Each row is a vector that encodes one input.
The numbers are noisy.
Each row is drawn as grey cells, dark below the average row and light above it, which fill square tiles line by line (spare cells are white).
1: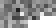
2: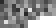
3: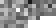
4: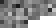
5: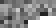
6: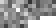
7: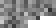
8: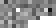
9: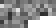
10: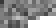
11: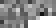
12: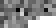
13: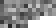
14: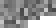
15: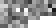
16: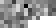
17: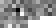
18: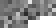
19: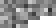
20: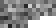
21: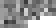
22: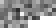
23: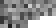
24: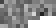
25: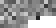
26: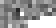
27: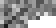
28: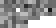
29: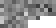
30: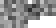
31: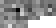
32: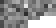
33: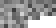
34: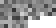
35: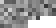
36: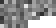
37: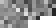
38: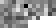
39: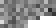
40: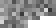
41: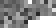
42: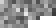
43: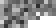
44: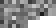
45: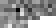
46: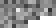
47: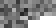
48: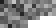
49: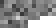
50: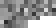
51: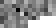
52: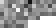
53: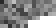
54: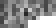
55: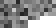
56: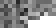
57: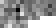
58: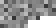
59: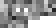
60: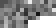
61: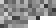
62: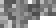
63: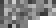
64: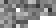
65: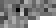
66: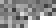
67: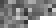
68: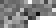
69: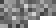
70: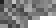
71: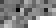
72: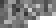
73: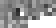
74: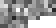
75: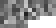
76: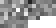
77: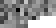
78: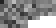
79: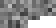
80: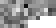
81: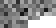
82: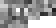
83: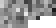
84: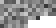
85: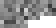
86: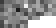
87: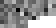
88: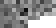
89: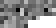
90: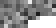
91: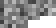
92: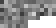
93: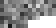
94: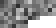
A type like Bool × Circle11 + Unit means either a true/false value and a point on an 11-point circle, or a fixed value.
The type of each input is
Bool × Tree13.
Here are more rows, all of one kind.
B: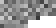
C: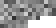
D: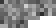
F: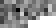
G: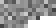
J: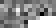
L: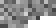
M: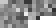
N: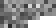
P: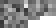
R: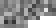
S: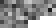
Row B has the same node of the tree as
C, G, L and P.
